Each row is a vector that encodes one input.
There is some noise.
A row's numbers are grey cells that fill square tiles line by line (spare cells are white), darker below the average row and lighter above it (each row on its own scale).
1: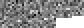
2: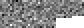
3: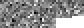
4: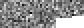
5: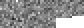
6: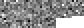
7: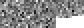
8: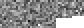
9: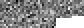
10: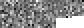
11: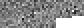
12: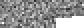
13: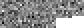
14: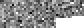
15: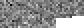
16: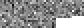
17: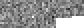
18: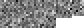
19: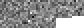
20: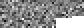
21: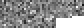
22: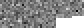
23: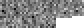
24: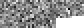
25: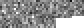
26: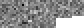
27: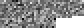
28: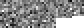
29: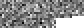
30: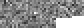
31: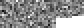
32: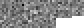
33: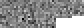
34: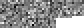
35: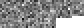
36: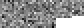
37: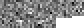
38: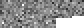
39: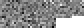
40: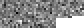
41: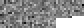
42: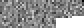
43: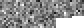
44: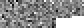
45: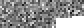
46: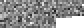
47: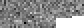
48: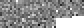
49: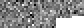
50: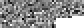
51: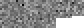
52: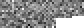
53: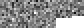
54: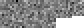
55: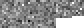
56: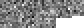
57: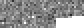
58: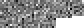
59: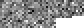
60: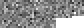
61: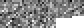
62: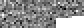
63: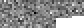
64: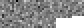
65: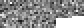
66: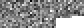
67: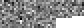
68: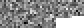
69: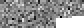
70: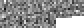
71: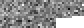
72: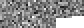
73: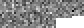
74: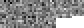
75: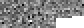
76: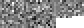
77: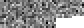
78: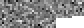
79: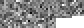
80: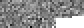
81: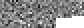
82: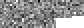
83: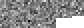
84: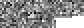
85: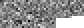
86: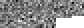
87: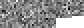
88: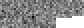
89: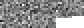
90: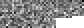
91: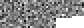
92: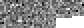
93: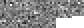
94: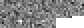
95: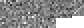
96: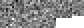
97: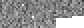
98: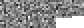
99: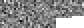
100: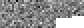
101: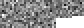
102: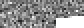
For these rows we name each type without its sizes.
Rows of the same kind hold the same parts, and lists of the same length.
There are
2 kinds of row.
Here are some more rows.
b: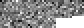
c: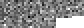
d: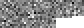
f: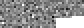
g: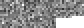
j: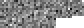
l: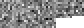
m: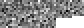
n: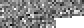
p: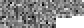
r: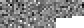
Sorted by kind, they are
b, d, f, g, l, n
c, j, m, p, r

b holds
a node of each of two trees and three true/false values.
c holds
a node of a tree and three true/false values.
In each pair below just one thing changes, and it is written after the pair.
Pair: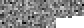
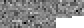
one of the three true/false values
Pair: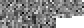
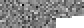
one of the three true/false values
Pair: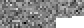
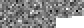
one of the three true/false values
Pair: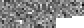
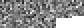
the node of the tree
